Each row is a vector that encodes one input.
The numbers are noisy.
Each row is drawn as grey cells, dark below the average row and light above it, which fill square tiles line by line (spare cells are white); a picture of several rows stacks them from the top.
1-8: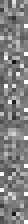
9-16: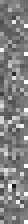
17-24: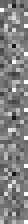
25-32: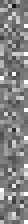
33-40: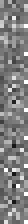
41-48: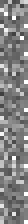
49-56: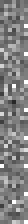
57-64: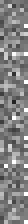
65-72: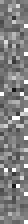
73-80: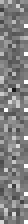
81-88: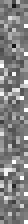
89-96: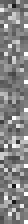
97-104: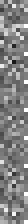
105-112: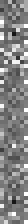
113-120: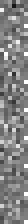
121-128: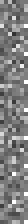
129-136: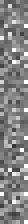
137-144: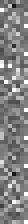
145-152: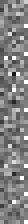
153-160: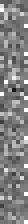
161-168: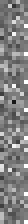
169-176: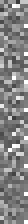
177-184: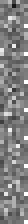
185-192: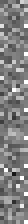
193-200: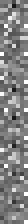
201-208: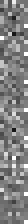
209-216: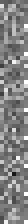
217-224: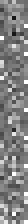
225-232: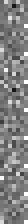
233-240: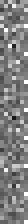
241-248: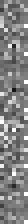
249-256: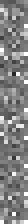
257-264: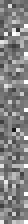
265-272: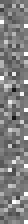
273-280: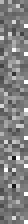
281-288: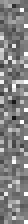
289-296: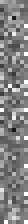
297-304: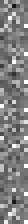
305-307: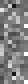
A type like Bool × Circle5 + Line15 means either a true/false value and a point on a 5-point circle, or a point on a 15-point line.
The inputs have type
Bool × Bool × Bool × Bool.
